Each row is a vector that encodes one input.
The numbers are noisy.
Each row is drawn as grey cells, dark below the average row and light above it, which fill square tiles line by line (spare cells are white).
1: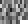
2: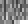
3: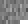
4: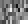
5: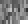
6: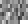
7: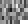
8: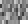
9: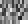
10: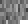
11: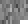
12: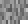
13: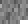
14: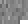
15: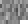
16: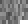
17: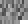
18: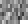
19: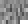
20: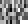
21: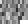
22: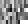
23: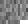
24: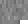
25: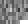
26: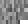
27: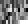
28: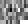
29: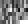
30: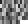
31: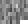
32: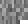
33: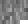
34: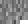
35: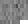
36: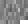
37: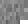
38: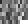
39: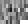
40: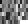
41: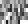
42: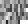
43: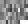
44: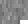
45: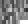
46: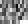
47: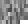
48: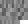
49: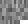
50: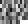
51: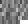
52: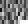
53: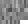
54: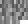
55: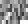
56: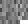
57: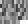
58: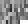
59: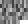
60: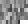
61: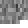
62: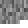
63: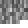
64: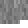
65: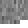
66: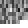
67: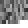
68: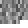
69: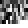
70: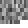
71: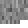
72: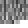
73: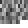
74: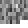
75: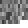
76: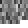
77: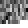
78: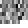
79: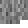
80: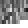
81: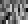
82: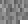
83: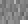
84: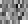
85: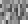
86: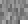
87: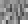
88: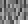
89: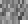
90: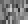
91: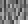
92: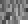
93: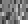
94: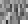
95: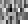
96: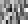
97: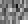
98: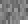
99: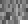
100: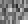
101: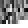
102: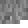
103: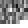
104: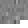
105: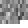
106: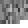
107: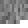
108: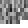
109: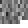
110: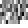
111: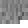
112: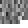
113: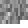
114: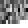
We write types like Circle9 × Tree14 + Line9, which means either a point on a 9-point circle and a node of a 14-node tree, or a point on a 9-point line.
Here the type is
Bool × Label8 + Unit.
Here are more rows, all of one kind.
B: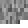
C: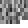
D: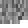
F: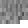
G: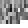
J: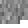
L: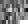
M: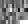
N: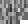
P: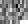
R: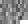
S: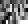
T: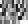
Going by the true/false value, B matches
M, N, P and R.
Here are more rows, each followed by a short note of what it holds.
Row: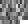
one of 8 labels and a true/false value
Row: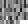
a fixed value
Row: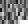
a fixed value
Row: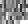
a fixed value
